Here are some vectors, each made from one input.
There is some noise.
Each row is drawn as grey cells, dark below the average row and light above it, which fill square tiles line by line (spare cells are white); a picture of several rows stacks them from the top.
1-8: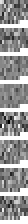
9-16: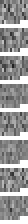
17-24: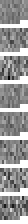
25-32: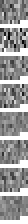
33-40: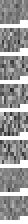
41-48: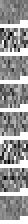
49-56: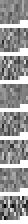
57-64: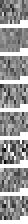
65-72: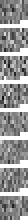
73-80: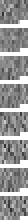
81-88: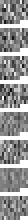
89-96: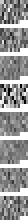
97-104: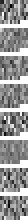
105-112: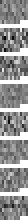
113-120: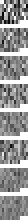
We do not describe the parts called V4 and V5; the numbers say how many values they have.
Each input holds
either one of 6 labels, a value of V4 and a value of V5, or a point on a 6-point line.
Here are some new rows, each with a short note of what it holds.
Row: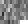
one of 6 labels, a value of V4 and a value of V5
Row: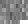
one of 6 labels, a value of V4 and a value of V5
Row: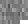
one of 6 labels, a value of V4 and a value of V5
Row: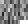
one of 6 labels, a value of V4 and a value of V5
